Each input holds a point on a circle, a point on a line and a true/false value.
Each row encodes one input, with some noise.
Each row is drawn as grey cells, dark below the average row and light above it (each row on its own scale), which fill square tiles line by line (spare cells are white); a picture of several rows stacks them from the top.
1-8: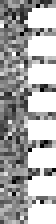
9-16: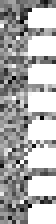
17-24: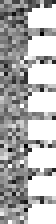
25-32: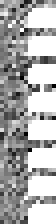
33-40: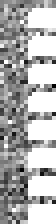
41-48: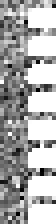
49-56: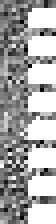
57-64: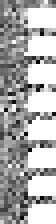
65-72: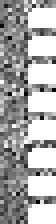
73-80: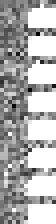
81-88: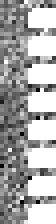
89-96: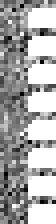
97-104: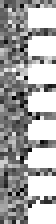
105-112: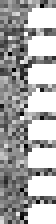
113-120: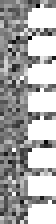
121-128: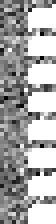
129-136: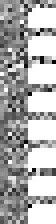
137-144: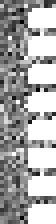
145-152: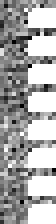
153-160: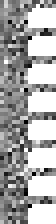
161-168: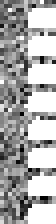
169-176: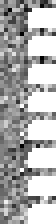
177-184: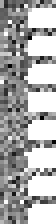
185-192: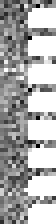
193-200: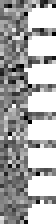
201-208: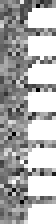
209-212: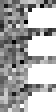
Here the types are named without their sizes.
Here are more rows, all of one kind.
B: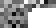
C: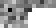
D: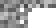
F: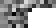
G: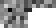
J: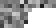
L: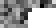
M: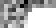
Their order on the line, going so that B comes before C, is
D, L, F, B, J, C, M, G.
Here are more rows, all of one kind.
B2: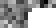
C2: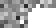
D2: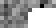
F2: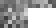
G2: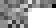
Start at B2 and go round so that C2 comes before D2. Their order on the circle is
B2, G2, C2, D2, F2.
